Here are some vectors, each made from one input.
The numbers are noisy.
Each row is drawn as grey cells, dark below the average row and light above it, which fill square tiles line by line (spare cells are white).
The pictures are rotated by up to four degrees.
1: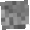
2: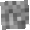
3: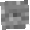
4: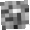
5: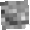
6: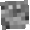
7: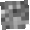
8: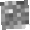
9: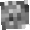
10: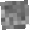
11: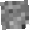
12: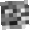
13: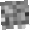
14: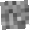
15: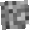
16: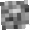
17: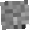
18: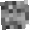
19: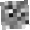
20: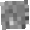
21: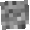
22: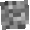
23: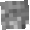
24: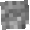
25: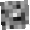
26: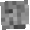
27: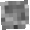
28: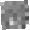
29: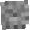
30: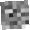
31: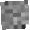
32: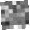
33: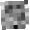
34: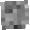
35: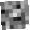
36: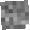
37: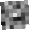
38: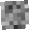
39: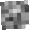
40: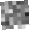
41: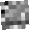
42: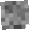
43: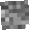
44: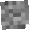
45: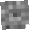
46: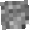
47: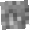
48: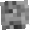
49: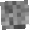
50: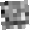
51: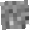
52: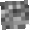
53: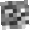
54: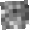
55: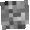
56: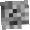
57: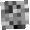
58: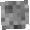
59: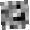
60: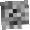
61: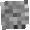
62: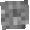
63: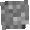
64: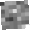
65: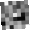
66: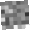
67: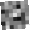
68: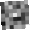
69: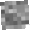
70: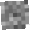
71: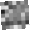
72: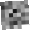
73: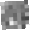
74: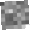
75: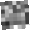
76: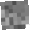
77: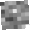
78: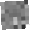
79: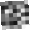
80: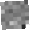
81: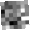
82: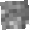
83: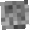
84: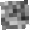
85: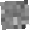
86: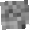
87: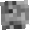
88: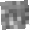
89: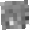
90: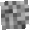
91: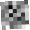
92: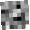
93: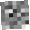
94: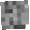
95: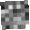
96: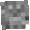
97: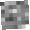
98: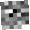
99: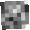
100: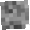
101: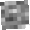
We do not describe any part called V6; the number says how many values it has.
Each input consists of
either a fixed value, or a node of an 8-node tree, or a true/false value and a value of V6.
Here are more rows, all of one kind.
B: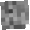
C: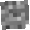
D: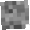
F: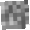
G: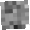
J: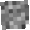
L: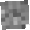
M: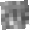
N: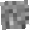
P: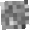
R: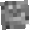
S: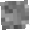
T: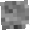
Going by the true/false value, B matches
J and L.
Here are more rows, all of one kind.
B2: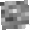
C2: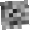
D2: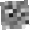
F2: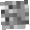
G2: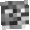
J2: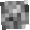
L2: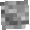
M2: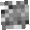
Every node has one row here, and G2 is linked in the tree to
D2.
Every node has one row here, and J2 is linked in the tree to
B2.
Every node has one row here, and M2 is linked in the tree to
F2.
